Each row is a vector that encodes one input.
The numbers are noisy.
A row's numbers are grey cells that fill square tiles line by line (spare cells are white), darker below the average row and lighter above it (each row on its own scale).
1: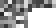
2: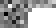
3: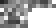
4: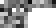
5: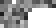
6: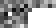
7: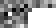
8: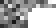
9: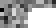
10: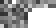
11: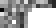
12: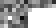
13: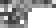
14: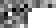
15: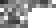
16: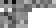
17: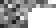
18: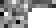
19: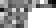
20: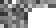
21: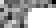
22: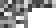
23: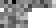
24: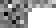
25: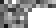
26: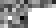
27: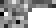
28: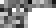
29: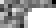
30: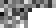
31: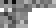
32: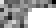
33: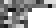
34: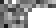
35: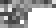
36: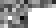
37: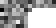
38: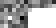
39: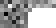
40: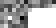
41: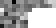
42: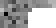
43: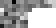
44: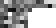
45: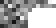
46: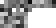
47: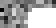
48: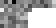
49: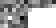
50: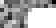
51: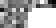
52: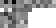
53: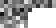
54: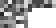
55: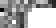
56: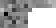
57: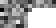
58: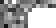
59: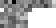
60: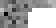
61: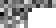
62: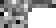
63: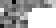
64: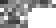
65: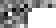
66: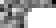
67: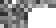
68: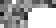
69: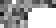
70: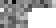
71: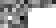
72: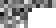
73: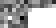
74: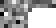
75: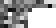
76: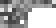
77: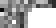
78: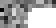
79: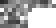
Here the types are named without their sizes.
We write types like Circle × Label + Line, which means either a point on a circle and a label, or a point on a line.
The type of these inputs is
Bool × Bool × Bool × Bool + Tree + Unit.
